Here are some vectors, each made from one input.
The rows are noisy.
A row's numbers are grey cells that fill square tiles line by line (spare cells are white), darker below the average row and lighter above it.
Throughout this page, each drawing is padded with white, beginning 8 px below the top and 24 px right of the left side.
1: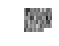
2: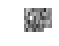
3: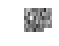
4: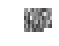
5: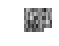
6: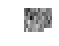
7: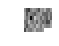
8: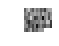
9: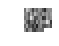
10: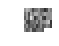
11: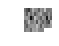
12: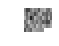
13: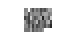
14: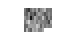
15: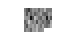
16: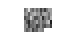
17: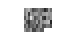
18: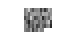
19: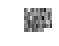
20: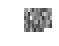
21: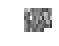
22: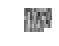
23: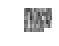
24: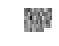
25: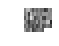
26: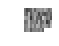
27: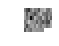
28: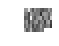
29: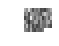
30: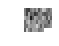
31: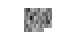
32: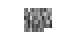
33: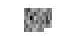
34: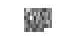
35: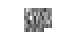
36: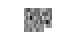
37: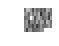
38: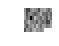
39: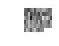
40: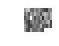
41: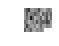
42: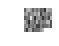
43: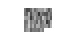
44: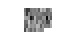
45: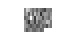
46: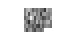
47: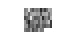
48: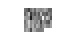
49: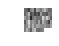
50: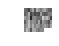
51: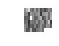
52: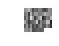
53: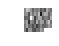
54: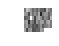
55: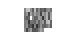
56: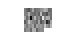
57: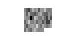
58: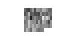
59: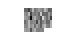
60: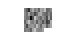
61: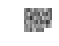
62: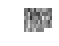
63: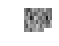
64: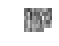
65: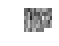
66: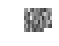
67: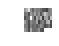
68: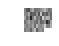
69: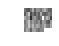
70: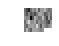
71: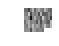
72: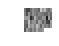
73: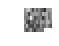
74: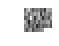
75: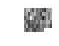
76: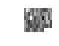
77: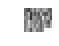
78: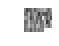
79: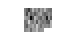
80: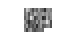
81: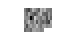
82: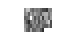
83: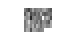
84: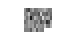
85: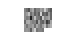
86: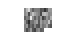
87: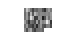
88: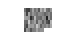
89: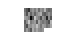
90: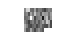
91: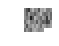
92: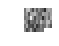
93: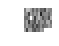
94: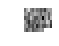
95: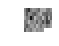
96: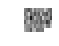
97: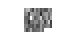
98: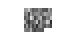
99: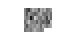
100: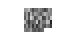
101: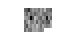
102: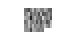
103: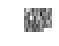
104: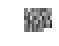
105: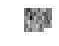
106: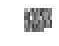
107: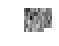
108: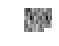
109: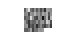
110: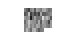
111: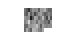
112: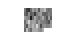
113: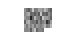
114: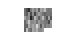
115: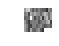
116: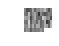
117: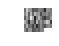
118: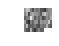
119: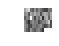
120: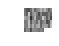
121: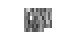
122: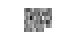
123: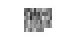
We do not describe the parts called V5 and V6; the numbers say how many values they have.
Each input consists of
either a point on a 4-point line and a value of V5, or a true/false value and a value of V6.
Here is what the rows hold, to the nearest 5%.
About 45% of them hold a point on a 4-point line and a value of V5. The rest hold a true/false value and a value of V6.
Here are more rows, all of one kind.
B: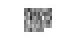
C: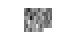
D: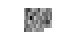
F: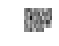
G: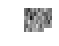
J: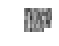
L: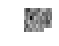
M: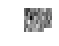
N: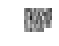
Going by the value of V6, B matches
C and G.
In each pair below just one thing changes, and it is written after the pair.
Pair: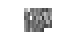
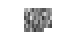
the value of V5
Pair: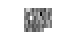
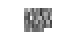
the place on the 4-point line
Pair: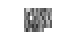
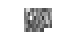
the value of V5
